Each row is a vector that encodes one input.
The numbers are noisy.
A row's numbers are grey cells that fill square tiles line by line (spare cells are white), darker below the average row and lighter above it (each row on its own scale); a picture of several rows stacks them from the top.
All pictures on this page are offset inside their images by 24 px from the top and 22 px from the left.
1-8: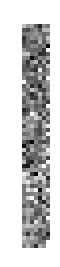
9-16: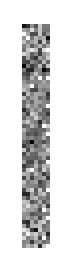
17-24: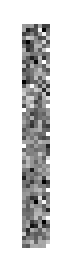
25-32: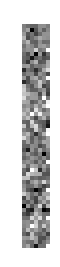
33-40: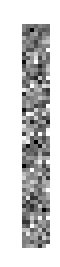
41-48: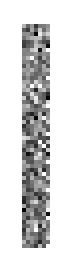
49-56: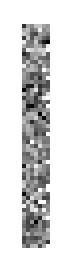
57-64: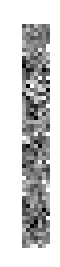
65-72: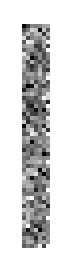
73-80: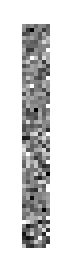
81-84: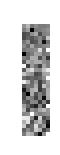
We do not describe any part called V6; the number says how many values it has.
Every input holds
a true/false value, together with either a point on a 5-point circle, or a value of V6.
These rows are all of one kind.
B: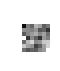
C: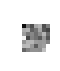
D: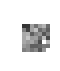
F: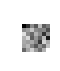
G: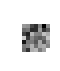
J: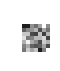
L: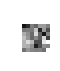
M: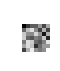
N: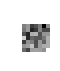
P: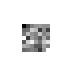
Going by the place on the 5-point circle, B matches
C and P.
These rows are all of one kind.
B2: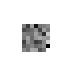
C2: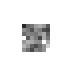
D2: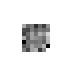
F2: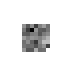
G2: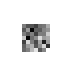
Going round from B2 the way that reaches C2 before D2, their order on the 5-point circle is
B2, F2, C2, G2, D2.
